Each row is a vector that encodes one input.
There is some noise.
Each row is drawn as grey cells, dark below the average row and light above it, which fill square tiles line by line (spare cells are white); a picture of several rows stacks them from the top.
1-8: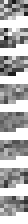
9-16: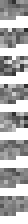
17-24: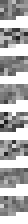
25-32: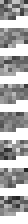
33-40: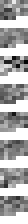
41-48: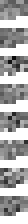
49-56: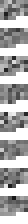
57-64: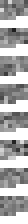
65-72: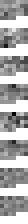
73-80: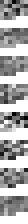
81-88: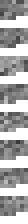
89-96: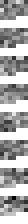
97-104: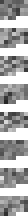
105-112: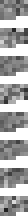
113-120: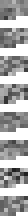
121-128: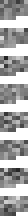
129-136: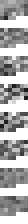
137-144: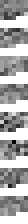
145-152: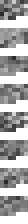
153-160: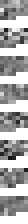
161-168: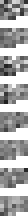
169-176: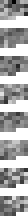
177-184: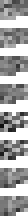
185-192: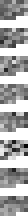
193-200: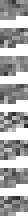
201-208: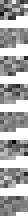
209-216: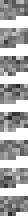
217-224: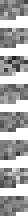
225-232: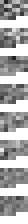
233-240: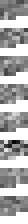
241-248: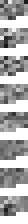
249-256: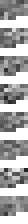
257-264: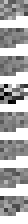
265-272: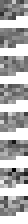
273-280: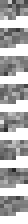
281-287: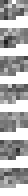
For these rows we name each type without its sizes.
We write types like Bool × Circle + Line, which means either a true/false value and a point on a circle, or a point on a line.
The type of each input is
(Circle + Unit) × Line.
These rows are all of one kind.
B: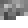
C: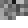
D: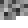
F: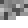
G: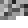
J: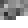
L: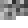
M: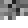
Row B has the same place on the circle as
G and L.
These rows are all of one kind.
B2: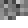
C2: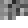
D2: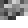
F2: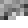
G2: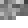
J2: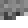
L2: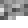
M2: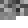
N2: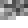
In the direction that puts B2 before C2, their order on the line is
B2, G2, N2, C2, M2, J2, D2, L2, F2.
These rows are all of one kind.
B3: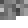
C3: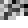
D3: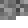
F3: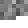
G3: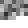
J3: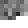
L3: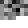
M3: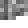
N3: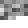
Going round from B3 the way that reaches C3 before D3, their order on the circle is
B3, G3, J3, L3, C3, D3, F3, M3, N3.
